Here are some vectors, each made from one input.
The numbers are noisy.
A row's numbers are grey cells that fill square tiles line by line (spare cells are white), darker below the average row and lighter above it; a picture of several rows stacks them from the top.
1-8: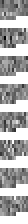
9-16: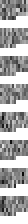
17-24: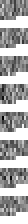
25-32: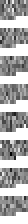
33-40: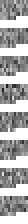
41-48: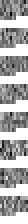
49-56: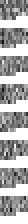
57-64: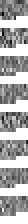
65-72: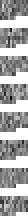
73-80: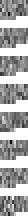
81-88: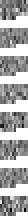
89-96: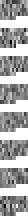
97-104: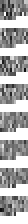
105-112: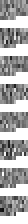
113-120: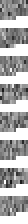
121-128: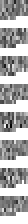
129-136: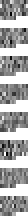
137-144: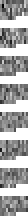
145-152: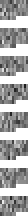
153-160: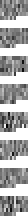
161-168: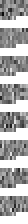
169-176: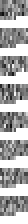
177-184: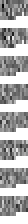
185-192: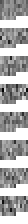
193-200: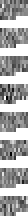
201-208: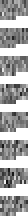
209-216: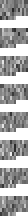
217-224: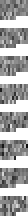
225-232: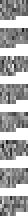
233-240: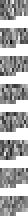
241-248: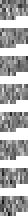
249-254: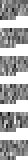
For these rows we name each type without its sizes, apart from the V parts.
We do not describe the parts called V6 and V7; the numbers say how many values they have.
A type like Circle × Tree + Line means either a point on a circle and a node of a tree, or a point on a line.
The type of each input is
Bool × Bool × Bool × Bool × V7 + (Circle + Unit) × V6.
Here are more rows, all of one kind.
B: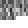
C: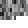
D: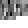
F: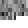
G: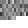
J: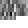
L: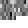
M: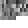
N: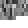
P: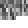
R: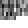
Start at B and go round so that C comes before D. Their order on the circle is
B, G, C, N, J, F, L, M, R, P, D.
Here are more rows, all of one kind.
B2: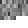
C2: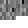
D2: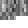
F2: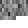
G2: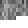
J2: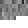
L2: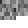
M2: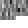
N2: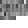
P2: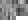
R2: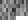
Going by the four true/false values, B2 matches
L2 and N2.
